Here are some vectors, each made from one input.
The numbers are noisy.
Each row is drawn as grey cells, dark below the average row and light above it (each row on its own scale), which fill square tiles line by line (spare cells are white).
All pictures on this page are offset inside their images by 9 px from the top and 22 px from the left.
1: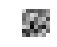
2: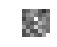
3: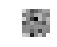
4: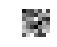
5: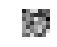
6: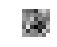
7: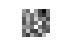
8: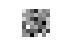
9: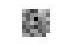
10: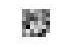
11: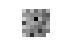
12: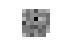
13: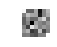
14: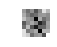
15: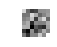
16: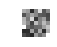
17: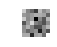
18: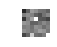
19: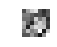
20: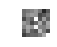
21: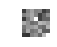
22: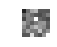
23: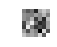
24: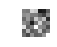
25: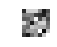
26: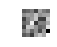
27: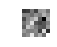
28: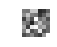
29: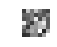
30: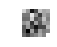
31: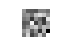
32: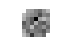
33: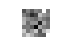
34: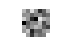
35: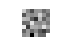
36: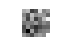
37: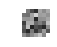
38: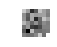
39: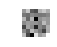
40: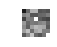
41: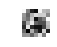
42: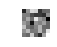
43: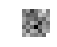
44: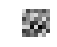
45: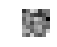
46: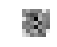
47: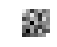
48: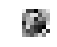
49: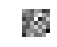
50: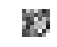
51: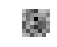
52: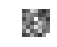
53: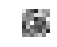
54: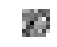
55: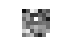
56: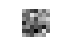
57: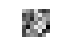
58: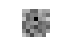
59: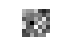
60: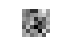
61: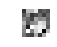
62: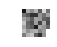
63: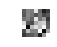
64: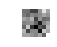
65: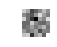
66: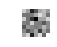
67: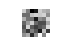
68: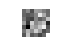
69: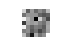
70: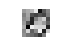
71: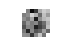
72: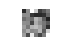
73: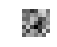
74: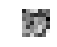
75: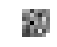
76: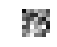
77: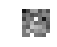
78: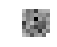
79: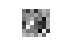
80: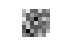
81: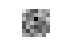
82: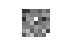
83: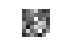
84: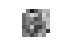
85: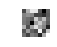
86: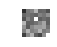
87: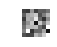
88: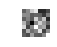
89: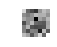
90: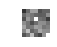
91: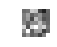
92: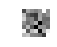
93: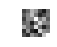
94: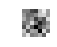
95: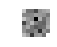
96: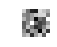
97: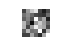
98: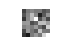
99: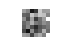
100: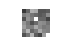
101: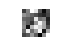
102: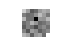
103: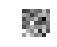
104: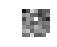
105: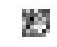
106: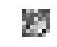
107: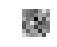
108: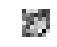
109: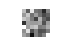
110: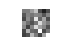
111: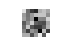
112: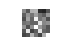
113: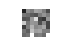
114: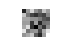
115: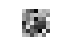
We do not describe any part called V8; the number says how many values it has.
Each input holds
a true/false value, together with either a point on a 4-point line, or a value of V8.
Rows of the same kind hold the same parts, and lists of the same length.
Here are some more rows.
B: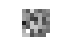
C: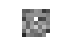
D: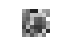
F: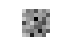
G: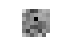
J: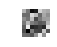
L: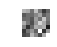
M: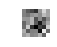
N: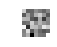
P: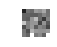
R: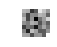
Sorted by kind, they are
B, C, D, F, G, J, L, N, R
M, P

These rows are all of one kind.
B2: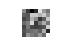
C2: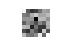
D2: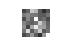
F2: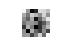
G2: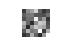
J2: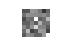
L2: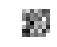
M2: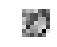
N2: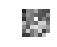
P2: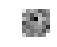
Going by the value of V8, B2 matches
D2 and G2.
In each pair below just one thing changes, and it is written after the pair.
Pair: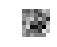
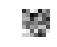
the true/false value
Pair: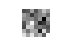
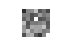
the place on the 4-point line
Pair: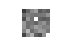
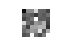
the place on the 4-point line
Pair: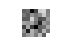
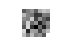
the true/false value
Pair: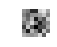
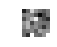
the true/false value
